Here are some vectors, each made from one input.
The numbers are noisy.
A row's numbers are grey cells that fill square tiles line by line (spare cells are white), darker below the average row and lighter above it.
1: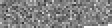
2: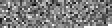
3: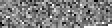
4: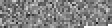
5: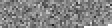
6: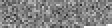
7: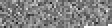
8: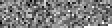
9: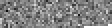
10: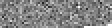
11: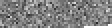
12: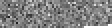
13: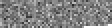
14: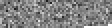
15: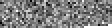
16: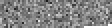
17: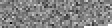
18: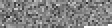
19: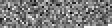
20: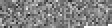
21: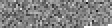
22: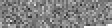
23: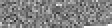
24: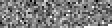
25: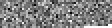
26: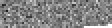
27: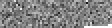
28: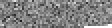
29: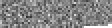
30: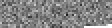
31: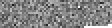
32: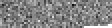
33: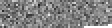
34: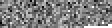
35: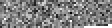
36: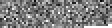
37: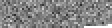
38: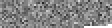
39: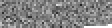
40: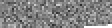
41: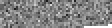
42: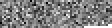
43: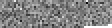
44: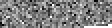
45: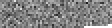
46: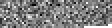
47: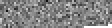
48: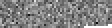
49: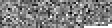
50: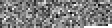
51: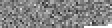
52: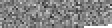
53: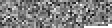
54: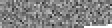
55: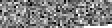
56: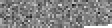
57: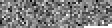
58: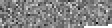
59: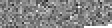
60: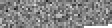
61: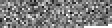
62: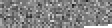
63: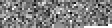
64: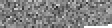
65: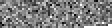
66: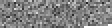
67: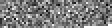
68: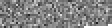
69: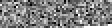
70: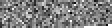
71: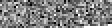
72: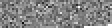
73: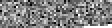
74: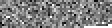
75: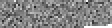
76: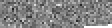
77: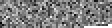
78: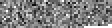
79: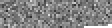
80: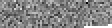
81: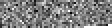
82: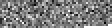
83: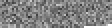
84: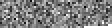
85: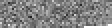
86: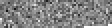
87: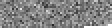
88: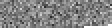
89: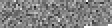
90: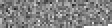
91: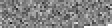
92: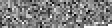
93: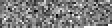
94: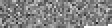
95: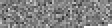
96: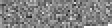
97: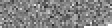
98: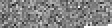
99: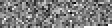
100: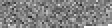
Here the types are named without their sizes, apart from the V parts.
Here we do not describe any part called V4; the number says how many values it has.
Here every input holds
either a true/false value and two values of V4, or a list of points on a line.
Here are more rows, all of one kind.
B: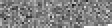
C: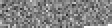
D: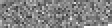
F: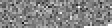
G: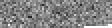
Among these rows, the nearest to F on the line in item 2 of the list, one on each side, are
B and C.
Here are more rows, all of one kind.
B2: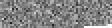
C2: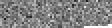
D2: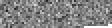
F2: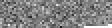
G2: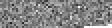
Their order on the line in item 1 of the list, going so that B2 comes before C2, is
G2, B2, F2, C2, D2.
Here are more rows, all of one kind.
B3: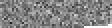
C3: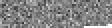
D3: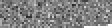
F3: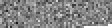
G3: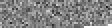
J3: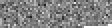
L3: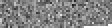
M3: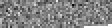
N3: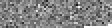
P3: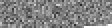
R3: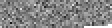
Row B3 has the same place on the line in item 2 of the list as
G3, L3, M3 and P3.
